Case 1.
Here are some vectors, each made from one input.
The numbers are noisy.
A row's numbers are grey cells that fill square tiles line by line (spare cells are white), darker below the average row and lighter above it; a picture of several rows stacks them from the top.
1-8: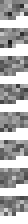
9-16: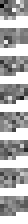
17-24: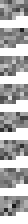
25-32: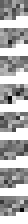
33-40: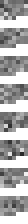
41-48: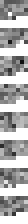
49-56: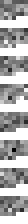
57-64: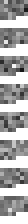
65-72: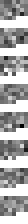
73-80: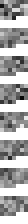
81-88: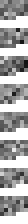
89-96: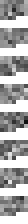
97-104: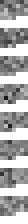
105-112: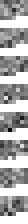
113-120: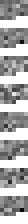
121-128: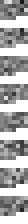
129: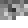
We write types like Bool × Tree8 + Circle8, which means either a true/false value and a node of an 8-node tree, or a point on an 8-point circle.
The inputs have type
Bool × Bool × Bool × Tree13.
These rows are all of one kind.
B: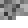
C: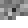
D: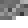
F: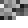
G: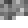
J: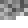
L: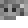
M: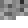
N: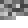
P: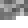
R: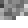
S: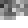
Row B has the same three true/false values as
G, M, R and S.
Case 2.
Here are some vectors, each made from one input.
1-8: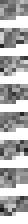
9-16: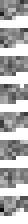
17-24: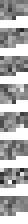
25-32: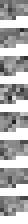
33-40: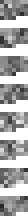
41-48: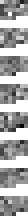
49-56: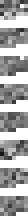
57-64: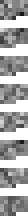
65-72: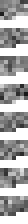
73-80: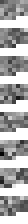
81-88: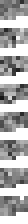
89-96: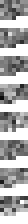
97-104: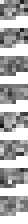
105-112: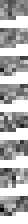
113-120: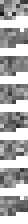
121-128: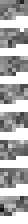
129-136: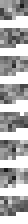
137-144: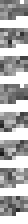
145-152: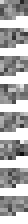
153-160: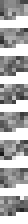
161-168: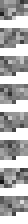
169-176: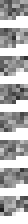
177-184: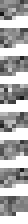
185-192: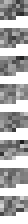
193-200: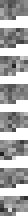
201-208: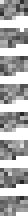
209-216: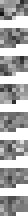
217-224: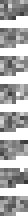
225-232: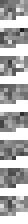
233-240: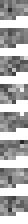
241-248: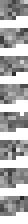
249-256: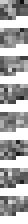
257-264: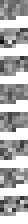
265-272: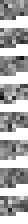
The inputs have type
Bool × Bool × Bool + Tree12.
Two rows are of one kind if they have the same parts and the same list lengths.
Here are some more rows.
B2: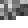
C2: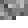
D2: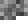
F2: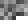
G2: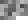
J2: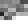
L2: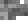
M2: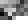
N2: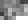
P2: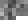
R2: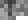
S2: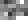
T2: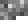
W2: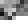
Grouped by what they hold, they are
B2, C2, D2, F2, G2, L2, P2, R2, S2, T2
J2, M2, N2, W2

